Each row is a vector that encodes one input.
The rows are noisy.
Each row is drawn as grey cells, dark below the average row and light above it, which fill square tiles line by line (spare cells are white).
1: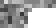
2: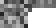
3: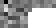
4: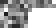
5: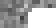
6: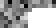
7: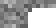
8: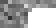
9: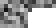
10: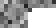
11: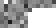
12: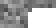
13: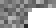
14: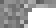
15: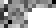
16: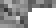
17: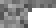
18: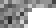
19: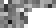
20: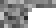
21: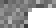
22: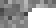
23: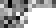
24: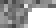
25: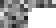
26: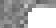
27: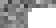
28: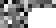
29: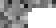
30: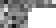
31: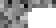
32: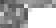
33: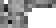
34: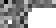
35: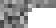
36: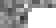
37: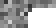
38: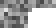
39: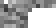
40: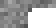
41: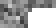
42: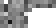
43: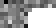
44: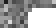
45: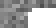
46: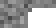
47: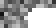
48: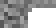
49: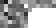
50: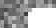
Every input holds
one of 5 labels, together with either a fixed value, or a point on each of two 5-point lines.
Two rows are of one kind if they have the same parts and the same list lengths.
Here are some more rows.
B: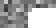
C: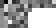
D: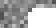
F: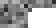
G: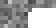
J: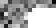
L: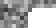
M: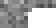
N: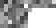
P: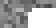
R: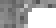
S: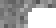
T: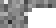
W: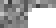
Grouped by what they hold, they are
B, C, F, G, M, P, T, W
D, J, L, N, R, S

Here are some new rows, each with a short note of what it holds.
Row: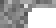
one of 5 labels
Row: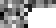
one of 5 labels and a point on each of two 5-point lines
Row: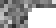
one of 5 labels and a point on each of two 5-point lines
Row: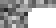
one of 5 labels
